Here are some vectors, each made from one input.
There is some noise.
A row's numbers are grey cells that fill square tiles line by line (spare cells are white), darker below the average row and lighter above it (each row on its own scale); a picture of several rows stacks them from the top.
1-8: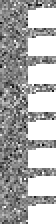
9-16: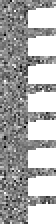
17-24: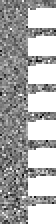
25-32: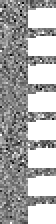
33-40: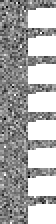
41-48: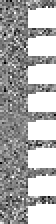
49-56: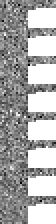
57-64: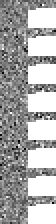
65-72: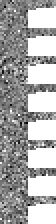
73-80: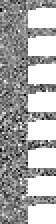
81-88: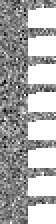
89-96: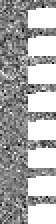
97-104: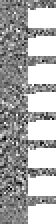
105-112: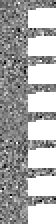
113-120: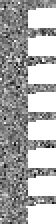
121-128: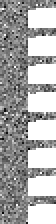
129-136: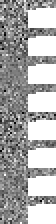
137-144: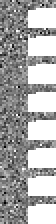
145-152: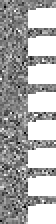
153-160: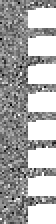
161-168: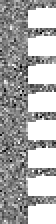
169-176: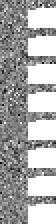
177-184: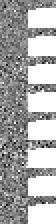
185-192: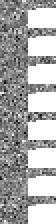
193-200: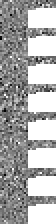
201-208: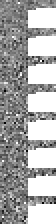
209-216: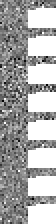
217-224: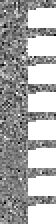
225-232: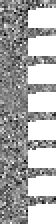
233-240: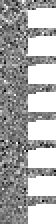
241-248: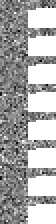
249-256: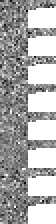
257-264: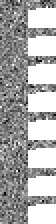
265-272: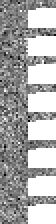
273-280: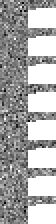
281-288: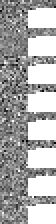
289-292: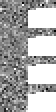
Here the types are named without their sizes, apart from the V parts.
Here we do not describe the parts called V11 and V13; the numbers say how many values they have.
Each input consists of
a point on a line and a value of V11, together with either three true/false values, or a value of V13.
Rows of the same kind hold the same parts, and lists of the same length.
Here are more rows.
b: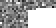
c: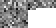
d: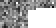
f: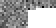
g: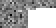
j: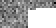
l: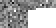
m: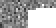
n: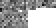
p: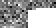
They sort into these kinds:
b, c, f, g, j, m, p
d, l, n

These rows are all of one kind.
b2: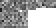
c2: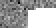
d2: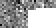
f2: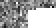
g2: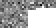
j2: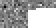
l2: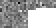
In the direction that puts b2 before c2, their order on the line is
d2, j2, b2, f2, g2, l2, c2.
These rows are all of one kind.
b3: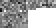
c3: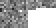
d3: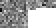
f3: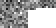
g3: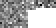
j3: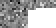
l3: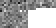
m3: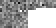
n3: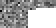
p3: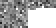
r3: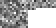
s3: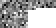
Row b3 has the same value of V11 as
c3, d3, l3 and m3.
